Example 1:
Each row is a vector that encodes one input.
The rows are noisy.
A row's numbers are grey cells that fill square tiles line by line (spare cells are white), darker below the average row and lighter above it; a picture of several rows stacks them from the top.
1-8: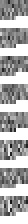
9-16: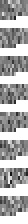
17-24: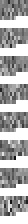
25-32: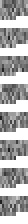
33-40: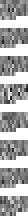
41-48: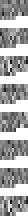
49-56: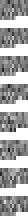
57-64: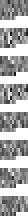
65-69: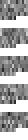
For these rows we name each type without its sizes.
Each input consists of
a list of points on a line.
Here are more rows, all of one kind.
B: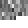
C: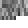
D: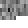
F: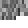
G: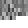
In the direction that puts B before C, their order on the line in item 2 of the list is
G, B, D, C, F.
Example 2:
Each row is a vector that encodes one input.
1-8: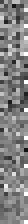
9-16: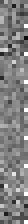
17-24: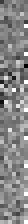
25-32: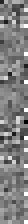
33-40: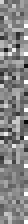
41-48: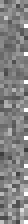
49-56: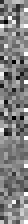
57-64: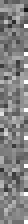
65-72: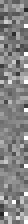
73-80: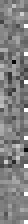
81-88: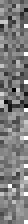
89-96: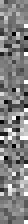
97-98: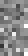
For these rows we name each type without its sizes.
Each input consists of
a node of a tree and five true/false values.
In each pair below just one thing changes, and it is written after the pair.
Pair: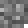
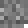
one of the five true/false values
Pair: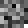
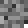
the node of the tree
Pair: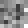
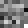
one of the five true/false values
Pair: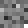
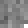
one of the five true/false values
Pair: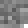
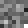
the node of the tree
